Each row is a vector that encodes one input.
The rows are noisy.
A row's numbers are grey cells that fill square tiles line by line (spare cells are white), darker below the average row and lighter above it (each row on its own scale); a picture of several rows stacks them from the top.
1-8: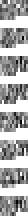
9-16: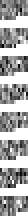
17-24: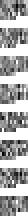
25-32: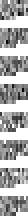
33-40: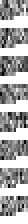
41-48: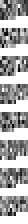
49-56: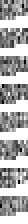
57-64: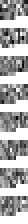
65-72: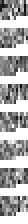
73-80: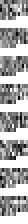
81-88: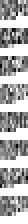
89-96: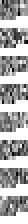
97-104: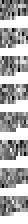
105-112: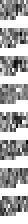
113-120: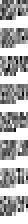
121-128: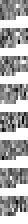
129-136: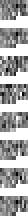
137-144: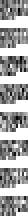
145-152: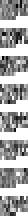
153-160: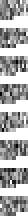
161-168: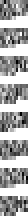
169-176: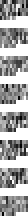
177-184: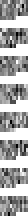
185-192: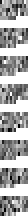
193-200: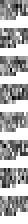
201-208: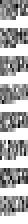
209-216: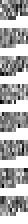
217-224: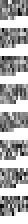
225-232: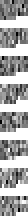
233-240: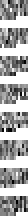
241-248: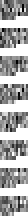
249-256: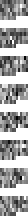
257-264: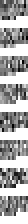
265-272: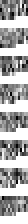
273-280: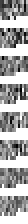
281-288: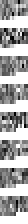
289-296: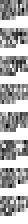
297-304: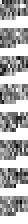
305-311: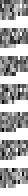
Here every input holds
either a point on each of two 9-point circles, or a fixed value, or a node of a 10-node tree.
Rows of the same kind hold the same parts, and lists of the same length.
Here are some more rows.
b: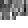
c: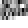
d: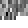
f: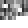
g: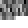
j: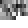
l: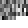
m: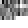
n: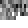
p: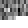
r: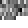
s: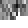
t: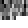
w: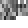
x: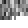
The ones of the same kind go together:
b, t
c, f, g, l, m, p, x
d, j, n, r, s, w

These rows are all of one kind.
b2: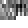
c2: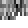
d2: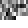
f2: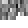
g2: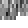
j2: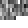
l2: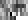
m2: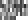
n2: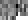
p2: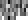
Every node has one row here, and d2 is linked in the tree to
j2.
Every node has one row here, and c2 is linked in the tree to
b2, m2 and p2.
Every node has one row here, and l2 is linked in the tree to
n2.
